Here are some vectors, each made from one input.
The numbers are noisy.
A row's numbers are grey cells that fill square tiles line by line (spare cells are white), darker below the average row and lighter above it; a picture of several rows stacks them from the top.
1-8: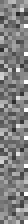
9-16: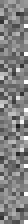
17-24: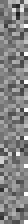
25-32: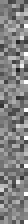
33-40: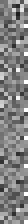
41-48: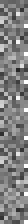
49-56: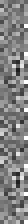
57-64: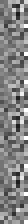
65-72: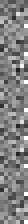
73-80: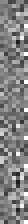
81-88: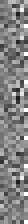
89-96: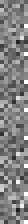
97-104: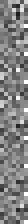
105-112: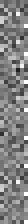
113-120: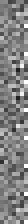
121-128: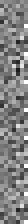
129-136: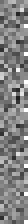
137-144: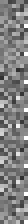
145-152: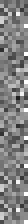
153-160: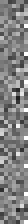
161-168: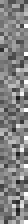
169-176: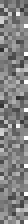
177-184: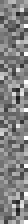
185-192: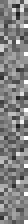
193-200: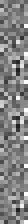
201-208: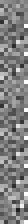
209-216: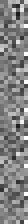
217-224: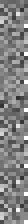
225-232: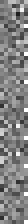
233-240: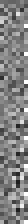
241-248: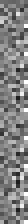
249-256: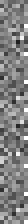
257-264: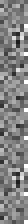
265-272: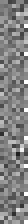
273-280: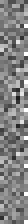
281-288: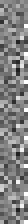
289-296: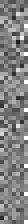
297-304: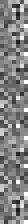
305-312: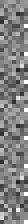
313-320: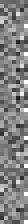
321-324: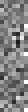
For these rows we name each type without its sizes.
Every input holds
a point on a line.
